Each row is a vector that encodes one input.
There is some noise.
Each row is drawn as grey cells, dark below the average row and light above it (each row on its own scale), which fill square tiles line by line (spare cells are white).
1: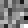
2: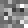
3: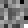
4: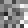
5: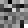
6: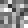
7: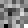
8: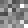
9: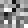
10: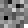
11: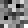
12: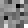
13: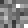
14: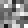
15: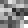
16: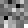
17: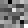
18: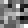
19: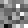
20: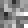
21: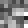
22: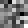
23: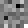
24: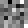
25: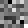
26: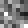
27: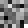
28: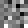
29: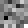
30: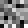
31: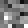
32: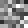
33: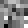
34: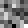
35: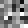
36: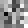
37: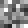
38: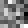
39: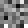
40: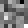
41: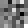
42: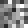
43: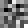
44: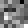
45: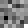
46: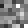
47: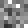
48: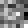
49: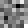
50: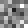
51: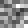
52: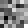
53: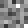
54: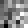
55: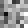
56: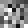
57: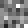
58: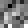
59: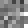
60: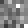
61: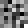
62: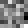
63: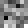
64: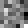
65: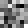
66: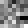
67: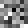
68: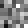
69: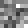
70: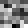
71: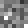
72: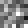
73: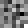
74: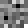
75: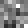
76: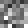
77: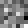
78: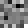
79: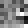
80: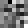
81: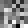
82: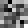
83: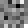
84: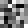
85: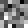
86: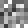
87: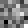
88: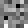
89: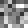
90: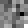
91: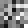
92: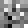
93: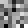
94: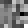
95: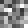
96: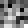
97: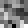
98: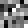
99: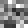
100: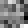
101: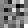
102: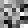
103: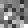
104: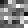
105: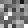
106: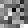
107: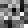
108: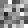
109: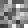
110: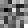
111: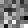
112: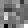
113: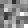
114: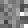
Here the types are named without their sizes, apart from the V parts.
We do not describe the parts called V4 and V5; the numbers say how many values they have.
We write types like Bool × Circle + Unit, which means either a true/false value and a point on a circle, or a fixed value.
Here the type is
(Bool × Bool × Bool + Unit) × Label × V4 × V5.
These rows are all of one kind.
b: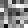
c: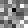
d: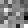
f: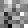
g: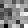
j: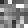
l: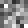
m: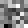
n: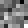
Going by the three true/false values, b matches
g and l.
